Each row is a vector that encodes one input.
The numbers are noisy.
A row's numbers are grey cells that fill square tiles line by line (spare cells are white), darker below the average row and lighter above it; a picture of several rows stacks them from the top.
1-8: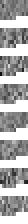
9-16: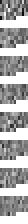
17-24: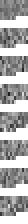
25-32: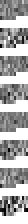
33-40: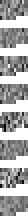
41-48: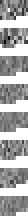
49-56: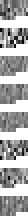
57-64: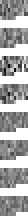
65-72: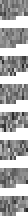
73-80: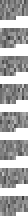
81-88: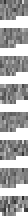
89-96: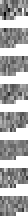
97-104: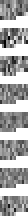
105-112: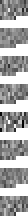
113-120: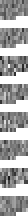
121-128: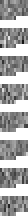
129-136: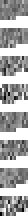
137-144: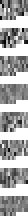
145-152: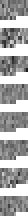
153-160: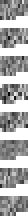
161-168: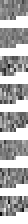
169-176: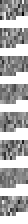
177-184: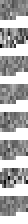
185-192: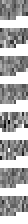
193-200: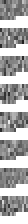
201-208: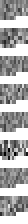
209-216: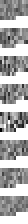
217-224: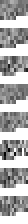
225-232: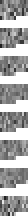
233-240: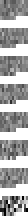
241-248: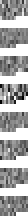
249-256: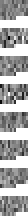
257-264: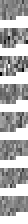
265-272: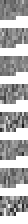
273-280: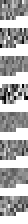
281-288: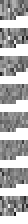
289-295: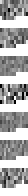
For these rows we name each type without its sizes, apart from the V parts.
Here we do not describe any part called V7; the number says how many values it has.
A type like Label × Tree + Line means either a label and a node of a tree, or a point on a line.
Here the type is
Bool × List(V7) + Line.
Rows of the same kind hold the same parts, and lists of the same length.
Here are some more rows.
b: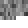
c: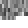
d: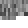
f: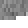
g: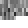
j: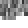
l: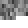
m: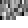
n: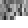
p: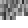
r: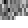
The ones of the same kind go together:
b, c, d, f, j, p
g
l, r
m, n

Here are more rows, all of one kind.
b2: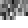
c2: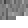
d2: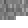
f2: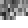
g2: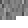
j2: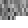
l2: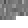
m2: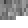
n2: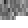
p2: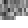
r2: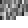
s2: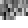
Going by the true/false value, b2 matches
d2, j2, l2 and s2.
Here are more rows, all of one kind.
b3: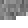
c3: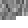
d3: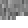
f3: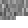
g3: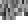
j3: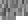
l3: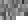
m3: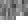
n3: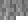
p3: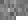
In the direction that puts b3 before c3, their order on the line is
p3, f3, l3, d3, g3, j3, n3, m3, b3, c3.
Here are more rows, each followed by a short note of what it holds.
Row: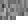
a true/false value, together with a list of two items
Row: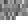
a true/false value, together with a list of two items
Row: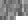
a true/false value, together with a list of two items
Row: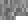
a true/false value, together with a list of two items
